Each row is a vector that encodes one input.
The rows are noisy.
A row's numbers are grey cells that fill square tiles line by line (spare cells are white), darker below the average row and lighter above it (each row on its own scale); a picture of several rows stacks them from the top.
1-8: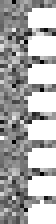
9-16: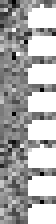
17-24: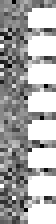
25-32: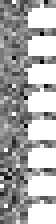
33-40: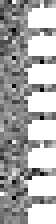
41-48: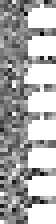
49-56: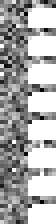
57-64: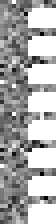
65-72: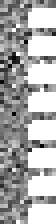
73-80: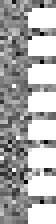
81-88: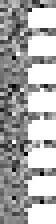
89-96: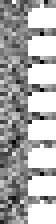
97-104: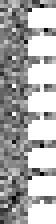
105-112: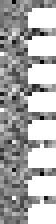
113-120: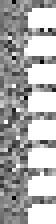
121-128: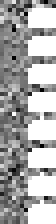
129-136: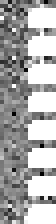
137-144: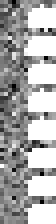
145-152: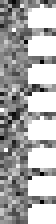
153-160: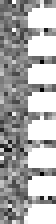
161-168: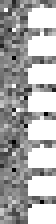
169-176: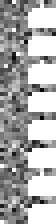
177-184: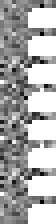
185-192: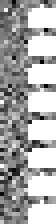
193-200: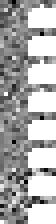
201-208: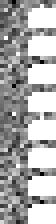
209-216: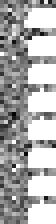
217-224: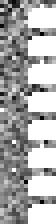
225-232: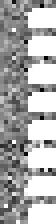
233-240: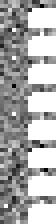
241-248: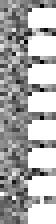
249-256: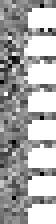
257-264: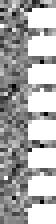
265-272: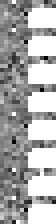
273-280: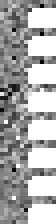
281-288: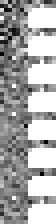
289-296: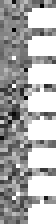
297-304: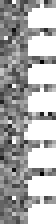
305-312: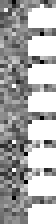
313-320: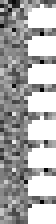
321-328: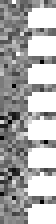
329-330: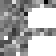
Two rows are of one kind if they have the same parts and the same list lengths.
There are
3 kinds of row.
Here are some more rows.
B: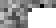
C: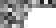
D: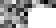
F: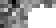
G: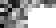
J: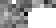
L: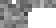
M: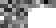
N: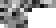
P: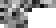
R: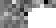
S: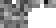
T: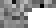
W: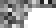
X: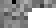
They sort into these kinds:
B, N, P, T, X
C, W
D, F, G, J, L, M, R, S

